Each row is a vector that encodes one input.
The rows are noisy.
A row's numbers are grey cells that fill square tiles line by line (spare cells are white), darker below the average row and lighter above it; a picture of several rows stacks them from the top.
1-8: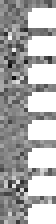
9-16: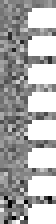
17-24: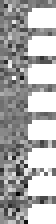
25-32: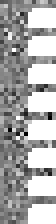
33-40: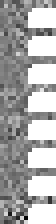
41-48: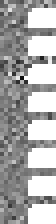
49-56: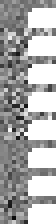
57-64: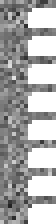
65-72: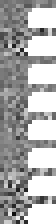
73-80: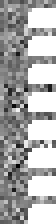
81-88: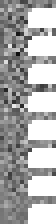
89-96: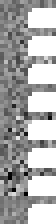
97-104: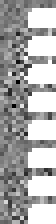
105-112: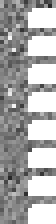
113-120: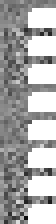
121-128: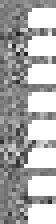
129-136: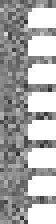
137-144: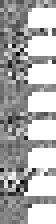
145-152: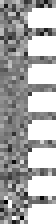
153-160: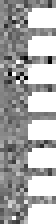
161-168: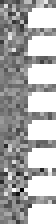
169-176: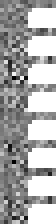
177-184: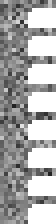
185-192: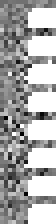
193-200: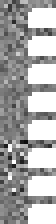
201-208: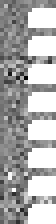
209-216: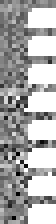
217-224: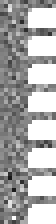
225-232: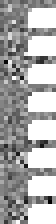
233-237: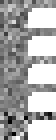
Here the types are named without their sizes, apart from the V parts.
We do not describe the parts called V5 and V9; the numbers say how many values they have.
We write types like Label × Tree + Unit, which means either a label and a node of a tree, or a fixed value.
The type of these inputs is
Line × (Line + V5) × V9.
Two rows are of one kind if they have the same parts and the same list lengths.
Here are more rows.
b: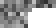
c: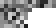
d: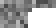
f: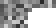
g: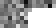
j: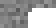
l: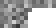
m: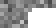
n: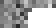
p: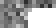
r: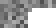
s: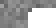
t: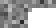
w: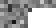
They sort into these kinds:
b, d, f, g, j, p, r, t
c, l, m, n, s, w

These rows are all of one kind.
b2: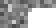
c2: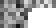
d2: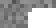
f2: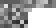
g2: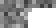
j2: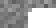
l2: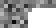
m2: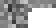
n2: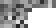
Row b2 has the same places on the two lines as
f2 and g2.
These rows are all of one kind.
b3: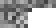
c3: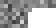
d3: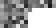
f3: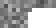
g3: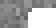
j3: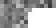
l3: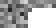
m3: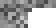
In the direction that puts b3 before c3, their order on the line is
b3, j3, m3, g3, d3, c3, l3, f3.
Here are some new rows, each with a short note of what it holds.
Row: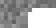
a point on each of two lines and a value of V9
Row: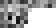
a point on a line, a value of V5 and a value of V9
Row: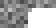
a point on each of two lines and a value of V9
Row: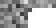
a point on a line, a value of V5 and a value of V9
